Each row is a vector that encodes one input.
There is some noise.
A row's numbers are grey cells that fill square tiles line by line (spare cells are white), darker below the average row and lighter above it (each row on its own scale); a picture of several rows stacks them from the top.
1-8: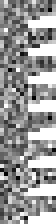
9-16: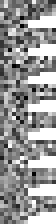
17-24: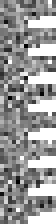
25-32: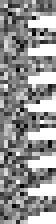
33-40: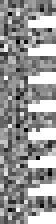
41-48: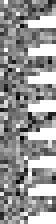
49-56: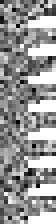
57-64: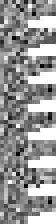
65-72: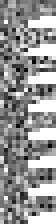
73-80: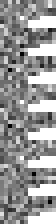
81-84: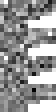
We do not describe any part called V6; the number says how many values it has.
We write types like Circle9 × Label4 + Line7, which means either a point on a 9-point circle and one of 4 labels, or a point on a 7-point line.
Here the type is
Bool × V6 + Line4.
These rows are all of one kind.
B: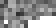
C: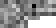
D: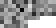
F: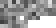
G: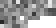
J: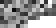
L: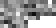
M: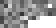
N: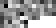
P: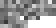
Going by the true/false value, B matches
C and D.
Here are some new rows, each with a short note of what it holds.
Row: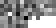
a true/false value and a value of V6
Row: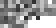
a true/false value and a value of V6
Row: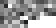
a true/false value and a value of V6
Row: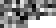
a true/false value and a value of V6
